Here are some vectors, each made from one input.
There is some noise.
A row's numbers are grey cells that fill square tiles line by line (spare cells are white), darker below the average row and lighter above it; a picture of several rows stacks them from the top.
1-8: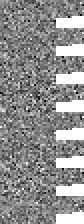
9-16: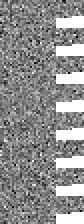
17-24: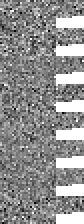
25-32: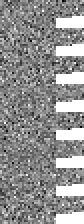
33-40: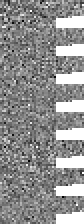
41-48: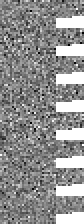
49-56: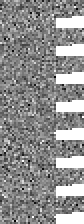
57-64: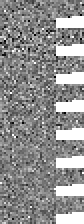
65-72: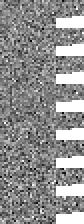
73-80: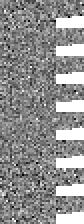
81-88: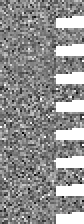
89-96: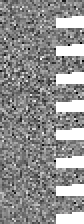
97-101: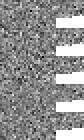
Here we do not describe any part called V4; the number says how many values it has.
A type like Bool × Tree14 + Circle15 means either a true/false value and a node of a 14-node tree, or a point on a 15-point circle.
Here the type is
Bool × (Tree7 + V4).
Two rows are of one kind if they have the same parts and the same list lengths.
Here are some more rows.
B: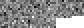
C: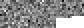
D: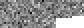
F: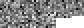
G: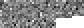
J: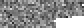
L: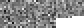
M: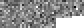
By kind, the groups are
B, C, F, M
D, G, J, L

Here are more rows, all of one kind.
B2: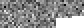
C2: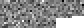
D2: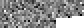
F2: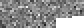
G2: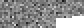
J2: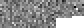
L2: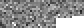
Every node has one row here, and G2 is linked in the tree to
J2 and L2.
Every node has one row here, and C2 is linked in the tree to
B2.
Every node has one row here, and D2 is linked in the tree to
F2.
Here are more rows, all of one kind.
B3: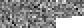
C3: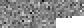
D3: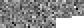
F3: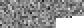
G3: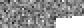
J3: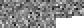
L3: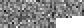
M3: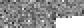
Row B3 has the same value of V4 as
D3 and L3.
